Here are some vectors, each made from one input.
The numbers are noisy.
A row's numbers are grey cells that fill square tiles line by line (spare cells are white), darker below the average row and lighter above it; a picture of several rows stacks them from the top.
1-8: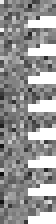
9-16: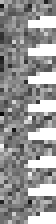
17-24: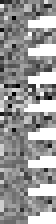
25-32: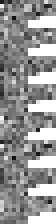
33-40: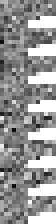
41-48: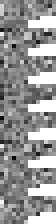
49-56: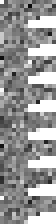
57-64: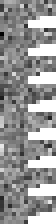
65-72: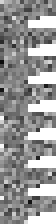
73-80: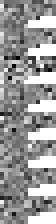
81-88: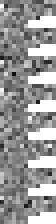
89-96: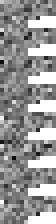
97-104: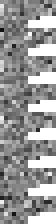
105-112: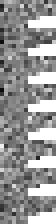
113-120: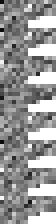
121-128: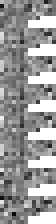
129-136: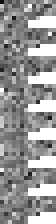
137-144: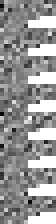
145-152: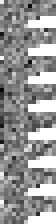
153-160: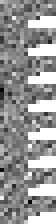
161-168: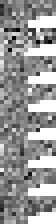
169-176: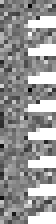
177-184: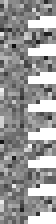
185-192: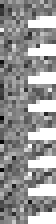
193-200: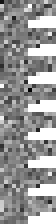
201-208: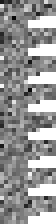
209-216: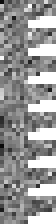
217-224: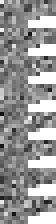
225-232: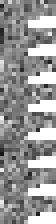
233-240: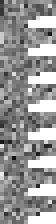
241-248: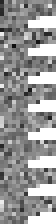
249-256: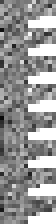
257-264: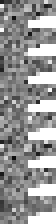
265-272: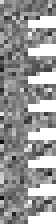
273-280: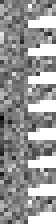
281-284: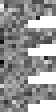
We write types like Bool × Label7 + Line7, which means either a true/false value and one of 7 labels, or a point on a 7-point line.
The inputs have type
List2(Line6).
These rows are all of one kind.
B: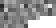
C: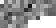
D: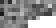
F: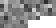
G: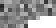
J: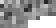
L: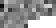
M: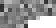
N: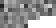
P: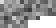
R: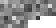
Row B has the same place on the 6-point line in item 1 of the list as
G, L, M and N.
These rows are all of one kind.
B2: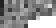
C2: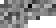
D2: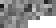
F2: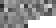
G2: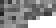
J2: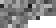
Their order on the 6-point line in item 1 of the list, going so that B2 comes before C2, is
G2, B2, F2, D2, J2, C2.
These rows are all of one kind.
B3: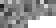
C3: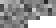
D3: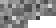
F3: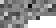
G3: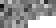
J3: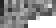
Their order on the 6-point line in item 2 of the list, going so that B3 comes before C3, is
B3, G3, F3, J3, D3, C3.
